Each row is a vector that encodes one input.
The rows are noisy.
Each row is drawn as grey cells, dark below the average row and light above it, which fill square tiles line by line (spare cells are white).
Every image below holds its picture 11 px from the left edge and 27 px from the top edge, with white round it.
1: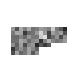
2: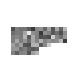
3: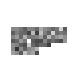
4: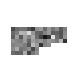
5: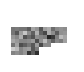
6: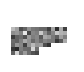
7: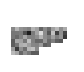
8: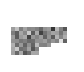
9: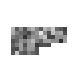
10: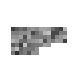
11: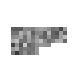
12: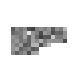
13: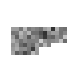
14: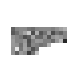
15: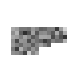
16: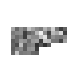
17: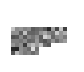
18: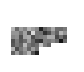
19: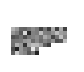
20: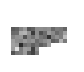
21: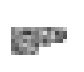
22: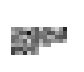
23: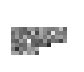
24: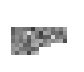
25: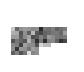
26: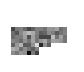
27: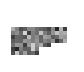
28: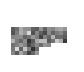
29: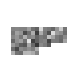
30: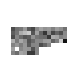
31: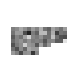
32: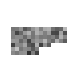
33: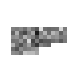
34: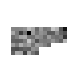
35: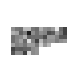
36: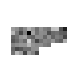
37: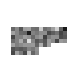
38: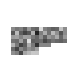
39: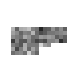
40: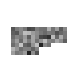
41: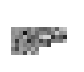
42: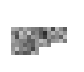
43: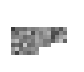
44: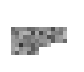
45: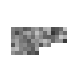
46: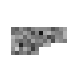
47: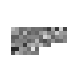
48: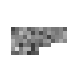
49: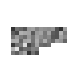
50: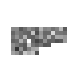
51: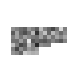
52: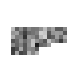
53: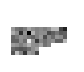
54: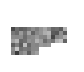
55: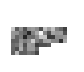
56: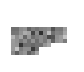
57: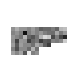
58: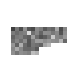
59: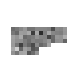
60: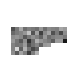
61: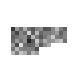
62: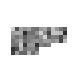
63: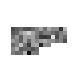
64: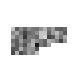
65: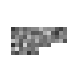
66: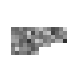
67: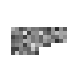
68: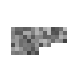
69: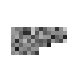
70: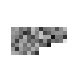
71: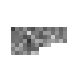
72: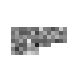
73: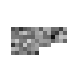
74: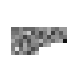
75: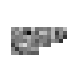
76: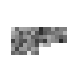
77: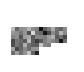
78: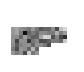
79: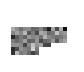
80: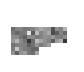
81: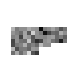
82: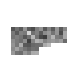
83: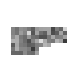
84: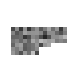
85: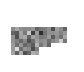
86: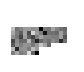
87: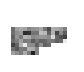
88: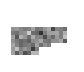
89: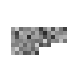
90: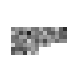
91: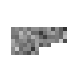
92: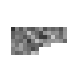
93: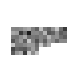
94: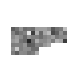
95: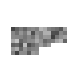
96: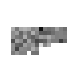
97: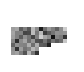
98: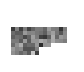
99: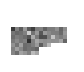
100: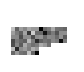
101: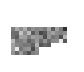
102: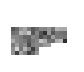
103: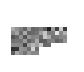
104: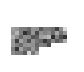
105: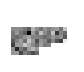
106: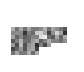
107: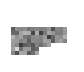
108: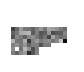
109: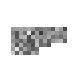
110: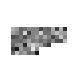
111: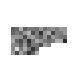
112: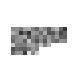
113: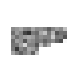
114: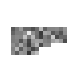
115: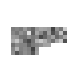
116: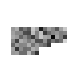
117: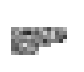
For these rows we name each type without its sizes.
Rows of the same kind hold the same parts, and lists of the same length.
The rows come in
2 kinds.
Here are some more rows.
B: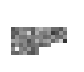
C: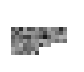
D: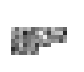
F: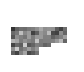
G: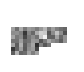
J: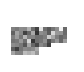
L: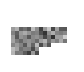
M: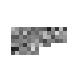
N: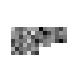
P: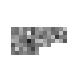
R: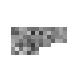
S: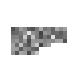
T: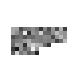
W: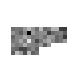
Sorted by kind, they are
B, C, F, L, P, R, S
D, G, J, M, N, T, W

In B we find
a point on a line and a node of a tree.
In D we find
a label and a point on a line.
